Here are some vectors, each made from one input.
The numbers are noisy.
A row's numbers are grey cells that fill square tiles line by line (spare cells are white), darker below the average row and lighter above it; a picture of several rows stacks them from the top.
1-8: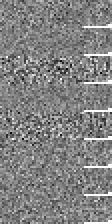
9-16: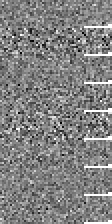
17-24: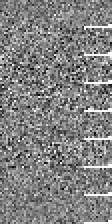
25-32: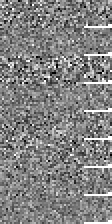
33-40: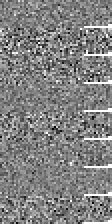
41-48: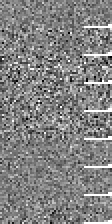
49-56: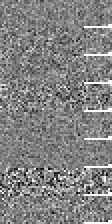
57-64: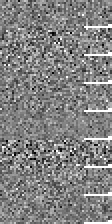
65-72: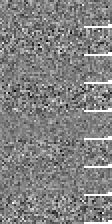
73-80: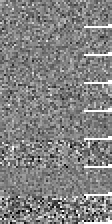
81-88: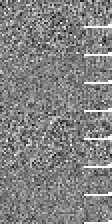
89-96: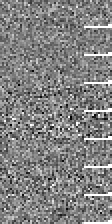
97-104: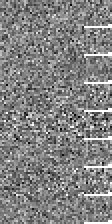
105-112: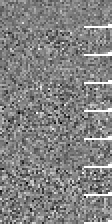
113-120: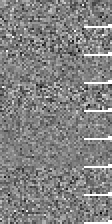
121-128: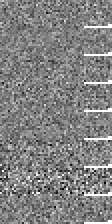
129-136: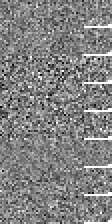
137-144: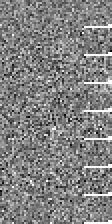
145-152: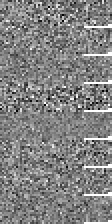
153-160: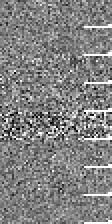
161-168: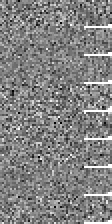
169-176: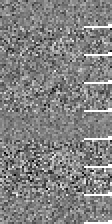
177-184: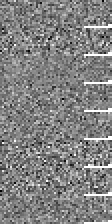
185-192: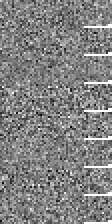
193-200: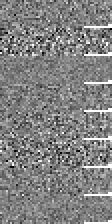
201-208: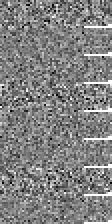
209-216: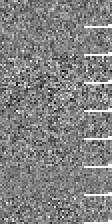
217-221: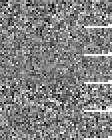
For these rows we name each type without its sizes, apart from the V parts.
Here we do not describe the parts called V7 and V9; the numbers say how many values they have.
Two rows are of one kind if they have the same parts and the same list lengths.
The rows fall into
4 kinds.
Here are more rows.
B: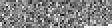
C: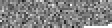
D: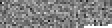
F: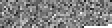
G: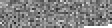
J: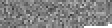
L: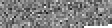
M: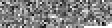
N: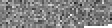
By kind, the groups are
B, G, M, N
C, L
D, J
F

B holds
a value of V7 and a value of V9.
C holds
a point on a line and a value of V9.
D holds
a point on a line and three true/false values.
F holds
three true/false values and a value of V7.
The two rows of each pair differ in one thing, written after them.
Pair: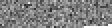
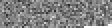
one of the three true/false values
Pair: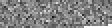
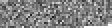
one of the three true/false values
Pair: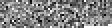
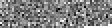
one of the three true/false values
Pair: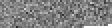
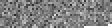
one of the three true/false values
